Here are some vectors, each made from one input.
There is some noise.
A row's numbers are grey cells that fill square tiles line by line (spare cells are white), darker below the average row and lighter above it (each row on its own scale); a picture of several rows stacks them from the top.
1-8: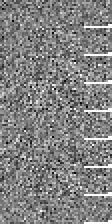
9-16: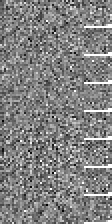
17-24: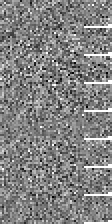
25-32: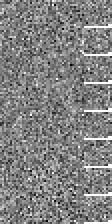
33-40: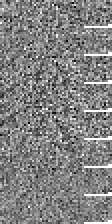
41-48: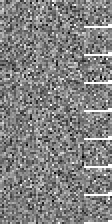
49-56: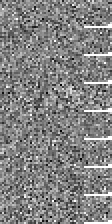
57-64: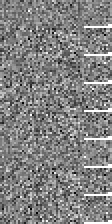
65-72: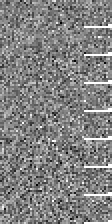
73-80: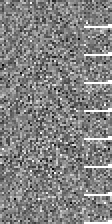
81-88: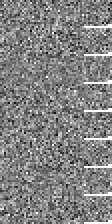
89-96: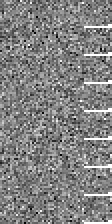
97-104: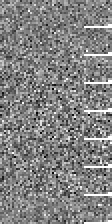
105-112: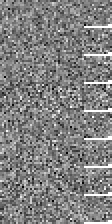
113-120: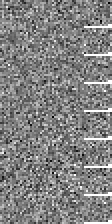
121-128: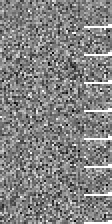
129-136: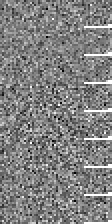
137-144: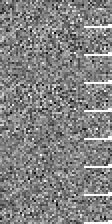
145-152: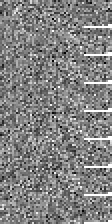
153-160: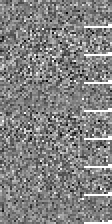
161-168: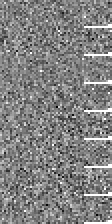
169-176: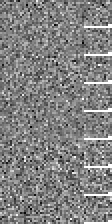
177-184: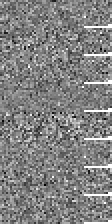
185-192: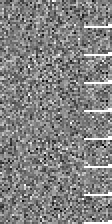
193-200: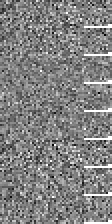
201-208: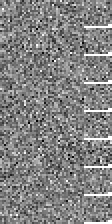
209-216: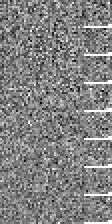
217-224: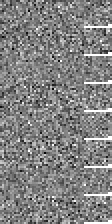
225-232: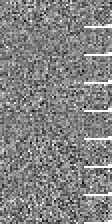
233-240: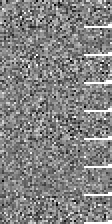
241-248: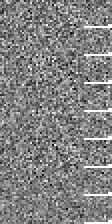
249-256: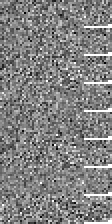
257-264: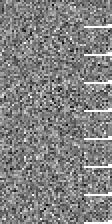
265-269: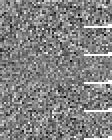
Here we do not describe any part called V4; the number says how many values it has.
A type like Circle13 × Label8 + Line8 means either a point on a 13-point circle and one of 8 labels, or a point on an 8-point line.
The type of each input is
Circle14 × Label12 + (Line11 + Tree10) × V4.
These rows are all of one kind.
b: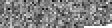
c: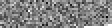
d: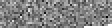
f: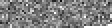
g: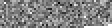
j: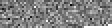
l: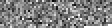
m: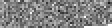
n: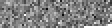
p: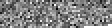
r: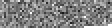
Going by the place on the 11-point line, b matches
f, l, m and r.
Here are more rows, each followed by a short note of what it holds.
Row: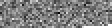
a point on a 14-point circle and one of 12 labels
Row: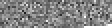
a point on an 11-point line and a value of V4
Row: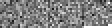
a node of a 10-node tree and a value of V4
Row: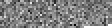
a point on a 14-point circle and one of 12 labels
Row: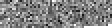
a node of a 10-node tree and a value of V4
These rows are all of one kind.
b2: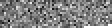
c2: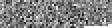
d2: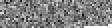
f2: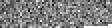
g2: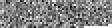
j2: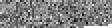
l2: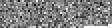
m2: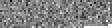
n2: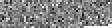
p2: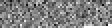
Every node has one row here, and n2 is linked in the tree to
c2.
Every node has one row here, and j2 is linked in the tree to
d2, f2 and g2.
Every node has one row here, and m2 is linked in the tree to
d2, l2 and p2.
